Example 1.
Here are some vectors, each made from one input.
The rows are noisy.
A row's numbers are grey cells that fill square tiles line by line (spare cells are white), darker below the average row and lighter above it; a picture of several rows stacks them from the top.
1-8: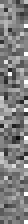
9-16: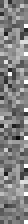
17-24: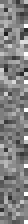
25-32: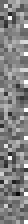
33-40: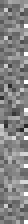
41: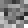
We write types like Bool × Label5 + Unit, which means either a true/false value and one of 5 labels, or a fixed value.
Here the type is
Tree9.
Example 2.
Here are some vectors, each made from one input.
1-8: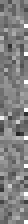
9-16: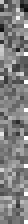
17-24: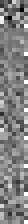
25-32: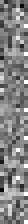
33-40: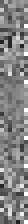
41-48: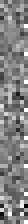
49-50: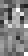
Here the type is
Line5 × Line5.
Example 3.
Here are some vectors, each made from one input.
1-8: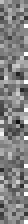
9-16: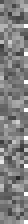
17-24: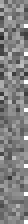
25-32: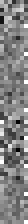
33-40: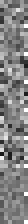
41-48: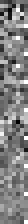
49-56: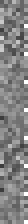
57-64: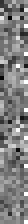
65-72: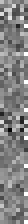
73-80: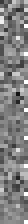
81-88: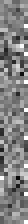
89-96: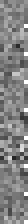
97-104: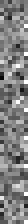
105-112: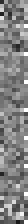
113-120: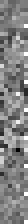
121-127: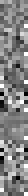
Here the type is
Circle20.
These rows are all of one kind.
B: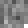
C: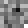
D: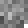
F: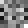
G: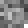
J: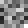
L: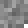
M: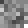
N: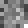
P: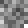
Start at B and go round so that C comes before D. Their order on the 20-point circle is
B, C, J, F, N, L, P, G, M, D.
